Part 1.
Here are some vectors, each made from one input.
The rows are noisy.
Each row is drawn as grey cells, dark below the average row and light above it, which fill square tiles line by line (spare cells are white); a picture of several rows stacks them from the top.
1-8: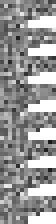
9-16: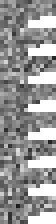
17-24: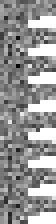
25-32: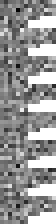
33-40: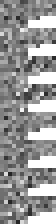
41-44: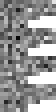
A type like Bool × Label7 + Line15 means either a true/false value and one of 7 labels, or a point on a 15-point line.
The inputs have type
Line5.
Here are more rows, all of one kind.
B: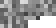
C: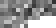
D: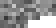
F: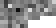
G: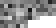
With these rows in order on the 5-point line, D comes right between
B and F.
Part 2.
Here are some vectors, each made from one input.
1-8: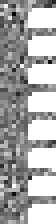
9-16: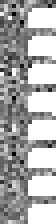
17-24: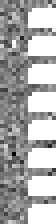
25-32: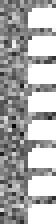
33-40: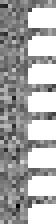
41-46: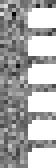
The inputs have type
Line9.
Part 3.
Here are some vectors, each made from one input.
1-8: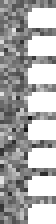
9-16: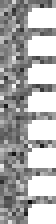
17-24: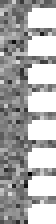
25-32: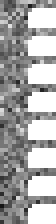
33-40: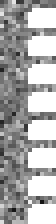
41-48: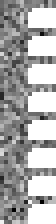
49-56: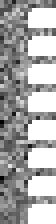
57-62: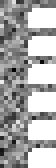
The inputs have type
Line12.
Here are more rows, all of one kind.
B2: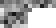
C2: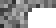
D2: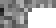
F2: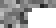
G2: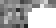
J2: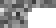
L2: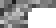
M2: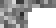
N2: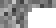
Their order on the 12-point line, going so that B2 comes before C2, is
B2, F2, M2, N2, J2, G2, D2, C2, L2.
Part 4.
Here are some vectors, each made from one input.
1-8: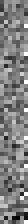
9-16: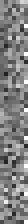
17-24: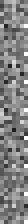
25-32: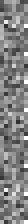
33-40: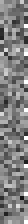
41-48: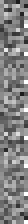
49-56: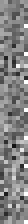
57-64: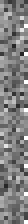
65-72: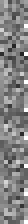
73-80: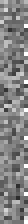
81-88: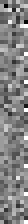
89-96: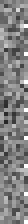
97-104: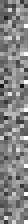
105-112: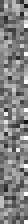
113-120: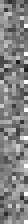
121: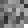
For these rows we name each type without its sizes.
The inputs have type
Line.
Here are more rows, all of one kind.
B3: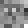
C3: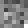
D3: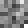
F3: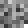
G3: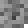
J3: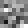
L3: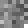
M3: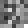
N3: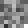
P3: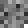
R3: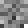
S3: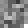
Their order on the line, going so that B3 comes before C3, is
N3, F3, P3, B3, D3, R3, G3, L3, C3, S3, J3, M3.
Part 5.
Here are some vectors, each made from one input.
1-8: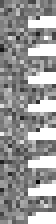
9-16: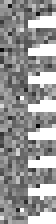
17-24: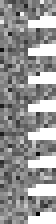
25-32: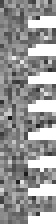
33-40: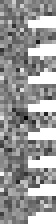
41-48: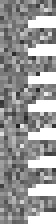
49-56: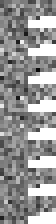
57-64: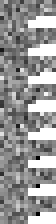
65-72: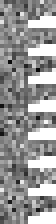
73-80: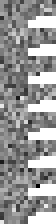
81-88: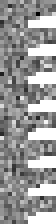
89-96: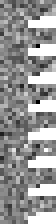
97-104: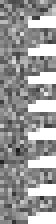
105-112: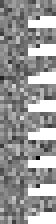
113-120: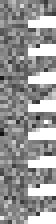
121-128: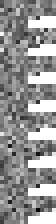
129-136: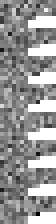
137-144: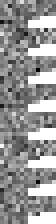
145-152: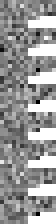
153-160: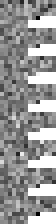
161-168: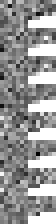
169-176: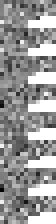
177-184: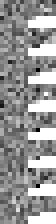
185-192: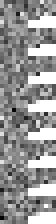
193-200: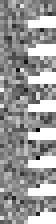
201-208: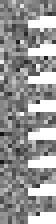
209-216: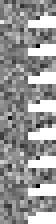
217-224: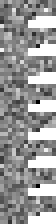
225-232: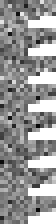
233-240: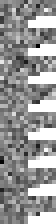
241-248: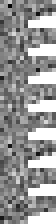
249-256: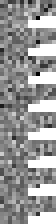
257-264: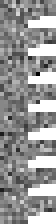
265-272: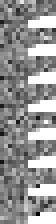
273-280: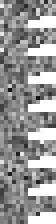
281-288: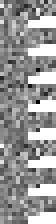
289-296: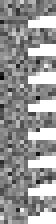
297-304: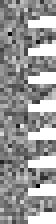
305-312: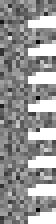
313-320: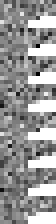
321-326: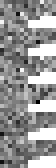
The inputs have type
Line16.
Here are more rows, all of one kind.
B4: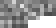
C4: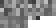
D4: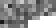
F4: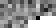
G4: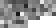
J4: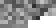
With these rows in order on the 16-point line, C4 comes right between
B4 and F4.
